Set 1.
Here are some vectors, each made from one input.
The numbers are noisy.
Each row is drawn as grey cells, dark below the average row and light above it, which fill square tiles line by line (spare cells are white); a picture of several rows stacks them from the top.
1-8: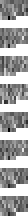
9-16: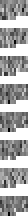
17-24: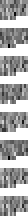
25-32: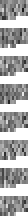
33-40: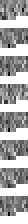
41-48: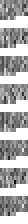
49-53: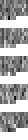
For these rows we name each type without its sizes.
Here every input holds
either a label, or a point on a line.
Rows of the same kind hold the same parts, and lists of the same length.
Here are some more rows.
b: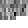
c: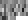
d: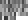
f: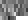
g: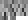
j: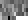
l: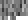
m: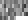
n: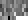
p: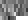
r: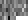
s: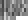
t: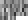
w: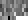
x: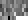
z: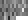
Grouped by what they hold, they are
b, c, d, g, m, t
f, j, l, n, p, r, s, w, x, z

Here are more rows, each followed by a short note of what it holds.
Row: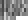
a point on a line
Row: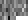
a point on a line
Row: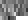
a point on a line
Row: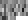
a label
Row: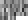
a label
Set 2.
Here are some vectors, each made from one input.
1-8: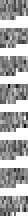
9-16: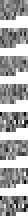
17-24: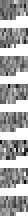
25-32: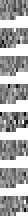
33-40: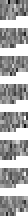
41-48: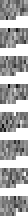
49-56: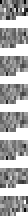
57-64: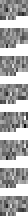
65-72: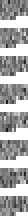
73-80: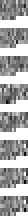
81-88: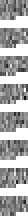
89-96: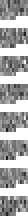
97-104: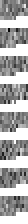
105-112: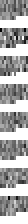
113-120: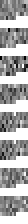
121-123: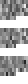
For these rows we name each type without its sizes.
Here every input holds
a list of points on a circle.
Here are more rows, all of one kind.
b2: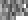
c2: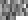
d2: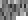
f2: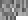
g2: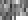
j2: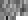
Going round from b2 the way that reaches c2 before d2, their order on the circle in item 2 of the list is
b2, c2, j2, f2, g2, d2.
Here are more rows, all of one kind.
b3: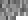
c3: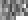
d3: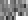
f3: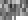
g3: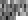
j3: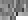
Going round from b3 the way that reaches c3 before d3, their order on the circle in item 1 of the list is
b3, j3, c3, f3, g3, d3.
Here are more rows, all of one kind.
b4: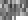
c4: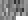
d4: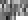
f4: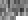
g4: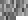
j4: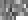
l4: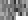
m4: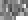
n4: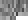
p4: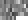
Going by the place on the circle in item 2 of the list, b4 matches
f4, m4 and n4.
